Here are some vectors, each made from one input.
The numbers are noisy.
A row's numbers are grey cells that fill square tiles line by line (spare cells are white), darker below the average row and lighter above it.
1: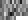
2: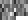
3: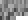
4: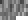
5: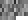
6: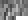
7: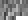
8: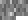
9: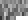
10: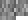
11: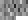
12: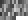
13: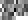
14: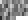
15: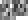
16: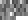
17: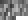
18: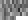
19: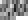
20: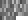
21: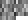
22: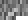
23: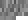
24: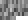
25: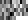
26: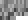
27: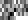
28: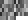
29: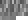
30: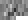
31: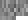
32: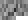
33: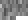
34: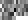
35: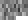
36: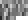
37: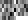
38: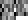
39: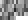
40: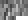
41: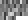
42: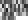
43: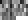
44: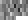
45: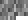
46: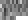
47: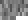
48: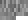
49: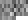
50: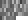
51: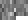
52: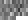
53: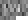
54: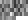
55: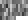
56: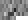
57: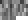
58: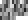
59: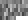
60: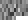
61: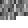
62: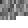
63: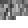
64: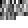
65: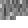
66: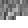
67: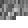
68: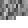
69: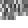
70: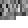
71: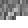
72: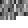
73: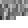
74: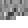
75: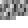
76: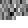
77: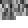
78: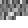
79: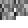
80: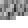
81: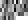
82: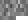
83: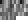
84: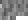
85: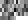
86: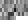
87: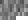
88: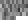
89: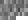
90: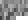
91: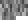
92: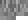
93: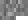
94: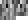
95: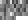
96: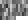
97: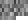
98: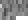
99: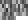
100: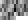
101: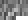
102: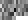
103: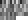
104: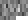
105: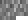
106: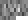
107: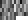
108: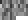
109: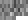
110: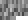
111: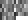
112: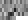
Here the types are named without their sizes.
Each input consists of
a true/false value, together with either a point on a circle, or a fixed value.
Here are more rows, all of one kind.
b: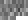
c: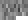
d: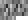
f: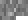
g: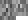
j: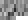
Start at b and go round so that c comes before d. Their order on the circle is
b, c, j, g, f, d.
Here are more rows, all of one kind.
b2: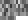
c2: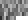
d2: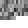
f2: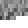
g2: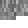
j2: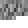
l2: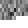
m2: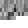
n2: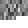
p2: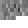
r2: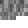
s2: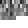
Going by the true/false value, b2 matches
g2, p2, r2 and s2.
